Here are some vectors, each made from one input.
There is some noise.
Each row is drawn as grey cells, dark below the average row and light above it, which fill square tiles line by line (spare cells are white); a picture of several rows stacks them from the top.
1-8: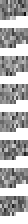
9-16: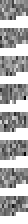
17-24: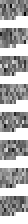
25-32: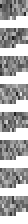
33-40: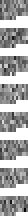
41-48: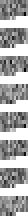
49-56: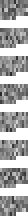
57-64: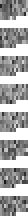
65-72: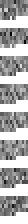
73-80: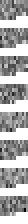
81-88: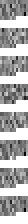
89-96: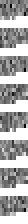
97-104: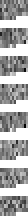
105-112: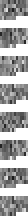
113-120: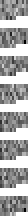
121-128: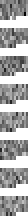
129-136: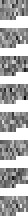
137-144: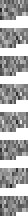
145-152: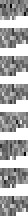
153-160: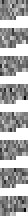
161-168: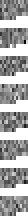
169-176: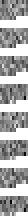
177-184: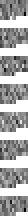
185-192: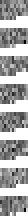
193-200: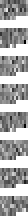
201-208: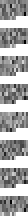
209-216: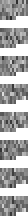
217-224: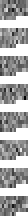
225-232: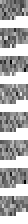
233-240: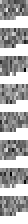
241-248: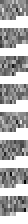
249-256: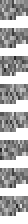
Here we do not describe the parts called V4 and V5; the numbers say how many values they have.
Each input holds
either a point on a 6-point line and a true/false value, or a node of an 8-node tree, or two values of V4, or a value of V5.
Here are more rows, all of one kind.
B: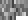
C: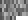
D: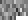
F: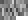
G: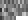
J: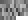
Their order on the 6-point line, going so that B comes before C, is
G, B, C, D, J, F.
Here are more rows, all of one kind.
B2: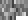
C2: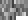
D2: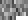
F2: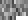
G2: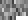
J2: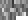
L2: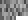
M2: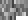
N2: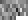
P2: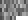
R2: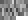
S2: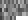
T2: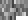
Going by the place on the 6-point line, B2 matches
C2, M2, S2 and T2.
